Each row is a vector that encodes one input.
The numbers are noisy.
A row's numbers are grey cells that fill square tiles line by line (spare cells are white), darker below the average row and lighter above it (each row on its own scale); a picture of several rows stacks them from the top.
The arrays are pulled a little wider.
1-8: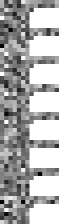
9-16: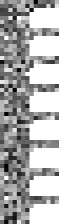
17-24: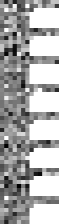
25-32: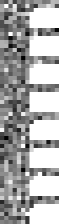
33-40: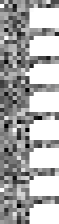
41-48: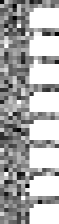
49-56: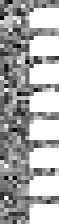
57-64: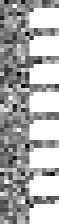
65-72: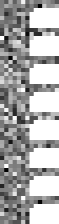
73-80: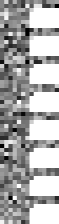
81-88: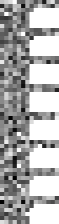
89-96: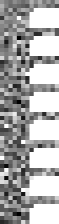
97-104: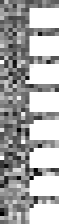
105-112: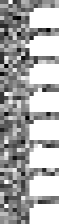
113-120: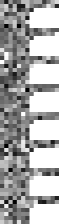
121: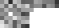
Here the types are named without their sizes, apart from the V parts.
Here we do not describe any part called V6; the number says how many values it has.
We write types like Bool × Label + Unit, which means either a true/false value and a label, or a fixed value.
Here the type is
Bool × Bool × Bool × List(V6) + Line.
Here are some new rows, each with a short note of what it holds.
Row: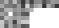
three true/false values, together with a list of one item
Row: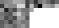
three true/false values, together with a list of two items
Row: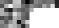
three true/false values, together with a list of one item
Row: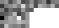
three true/false values, together with a list of two items
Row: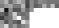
three true/false values, together with a list of two items
